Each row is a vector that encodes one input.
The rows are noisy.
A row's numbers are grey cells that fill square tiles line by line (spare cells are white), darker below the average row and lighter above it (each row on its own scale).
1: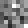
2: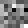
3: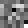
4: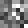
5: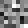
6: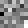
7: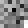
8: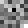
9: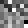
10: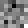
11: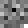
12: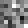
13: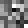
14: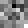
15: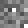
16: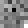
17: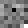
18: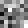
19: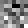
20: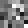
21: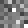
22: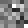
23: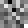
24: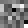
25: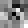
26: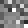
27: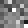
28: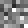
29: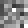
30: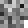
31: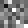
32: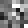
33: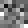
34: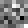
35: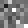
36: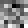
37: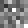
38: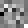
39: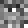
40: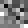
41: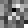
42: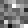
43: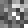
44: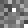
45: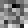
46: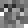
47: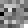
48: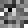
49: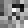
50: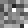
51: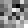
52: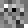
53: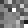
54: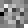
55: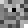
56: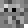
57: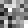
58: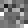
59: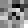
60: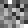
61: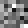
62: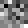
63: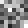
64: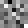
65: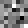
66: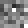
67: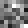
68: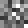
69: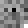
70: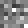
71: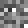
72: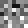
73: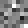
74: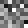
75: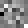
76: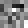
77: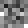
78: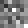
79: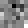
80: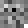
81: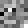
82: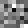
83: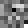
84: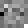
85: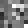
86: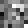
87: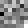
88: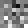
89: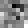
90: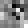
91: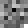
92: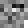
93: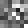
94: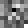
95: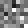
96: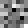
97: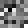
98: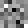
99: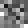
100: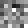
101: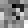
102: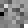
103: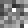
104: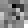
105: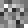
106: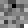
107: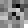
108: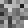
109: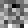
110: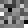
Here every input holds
a point on a 10-point circle and four true/false values.
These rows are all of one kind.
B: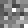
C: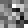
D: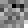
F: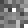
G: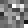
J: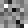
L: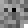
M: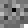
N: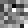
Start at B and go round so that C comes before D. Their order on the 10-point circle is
B, F, G, C, J, L, M, D, N.
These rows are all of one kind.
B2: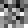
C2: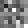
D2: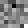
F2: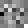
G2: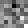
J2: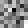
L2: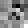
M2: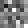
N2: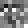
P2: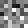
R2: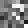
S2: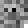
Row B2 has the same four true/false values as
C2, M2 and N2.
